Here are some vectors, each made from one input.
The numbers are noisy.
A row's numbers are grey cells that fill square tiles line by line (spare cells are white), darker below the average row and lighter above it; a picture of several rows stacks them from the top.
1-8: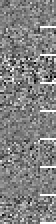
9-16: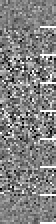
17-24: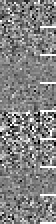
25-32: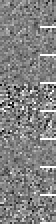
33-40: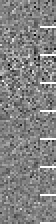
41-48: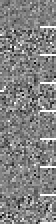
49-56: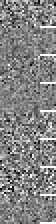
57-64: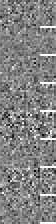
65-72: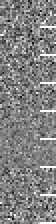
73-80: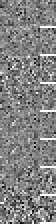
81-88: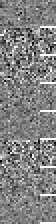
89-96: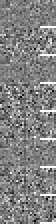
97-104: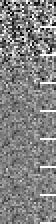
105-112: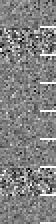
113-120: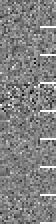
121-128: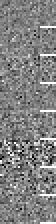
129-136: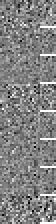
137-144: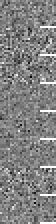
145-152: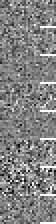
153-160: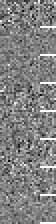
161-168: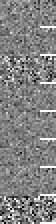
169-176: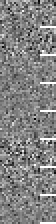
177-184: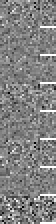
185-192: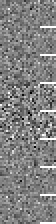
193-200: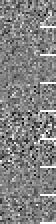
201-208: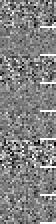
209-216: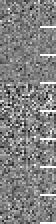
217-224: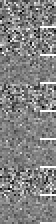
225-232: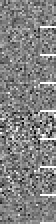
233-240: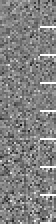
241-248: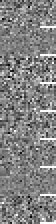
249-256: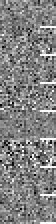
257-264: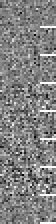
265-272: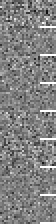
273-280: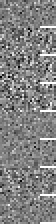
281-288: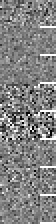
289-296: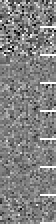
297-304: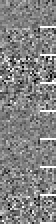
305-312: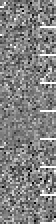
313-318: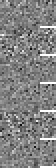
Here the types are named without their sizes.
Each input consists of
either a point on a circle and a label, or a point on a line.
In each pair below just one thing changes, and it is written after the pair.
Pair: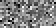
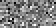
the label
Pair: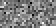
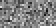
the place on the circle
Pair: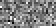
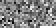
the place on the circle
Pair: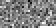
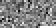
the place on the circle
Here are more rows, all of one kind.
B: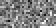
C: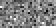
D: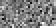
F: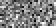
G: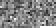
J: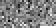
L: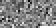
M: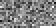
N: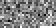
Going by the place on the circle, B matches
F and N.
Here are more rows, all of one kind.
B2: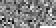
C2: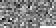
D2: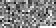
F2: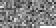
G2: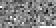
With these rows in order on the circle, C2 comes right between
B2 and F2.
